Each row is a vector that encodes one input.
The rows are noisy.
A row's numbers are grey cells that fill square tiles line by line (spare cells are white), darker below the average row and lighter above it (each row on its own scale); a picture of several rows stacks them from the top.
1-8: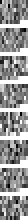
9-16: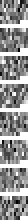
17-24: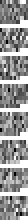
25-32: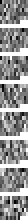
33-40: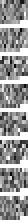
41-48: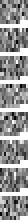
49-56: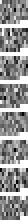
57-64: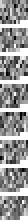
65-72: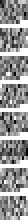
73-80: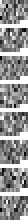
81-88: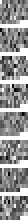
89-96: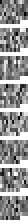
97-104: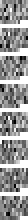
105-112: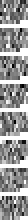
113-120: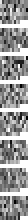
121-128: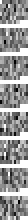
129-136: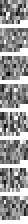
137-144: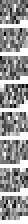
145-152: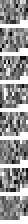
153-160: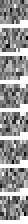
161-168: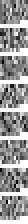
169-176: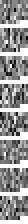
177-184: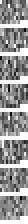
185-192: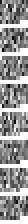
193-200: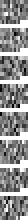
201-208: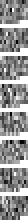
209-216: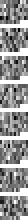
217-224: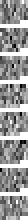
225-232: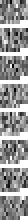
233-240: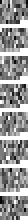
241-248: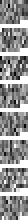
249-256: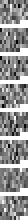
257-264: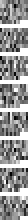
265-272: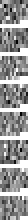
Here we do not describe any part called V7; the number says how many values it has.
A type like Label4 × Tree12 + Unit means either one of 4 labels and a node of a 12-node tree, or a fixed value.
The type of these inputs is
Bool × (Line5 + V7).
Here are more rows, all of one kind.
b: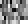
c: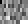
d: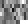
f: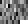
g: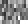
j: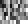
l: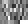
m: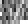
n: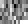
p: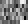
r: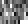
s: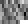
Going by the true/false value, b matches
f, g and r.
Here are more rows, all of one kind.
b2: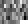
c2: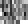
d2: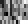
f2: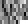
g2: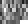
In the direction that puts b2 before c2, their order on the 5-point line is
g2, b2, f2, d2, c2.
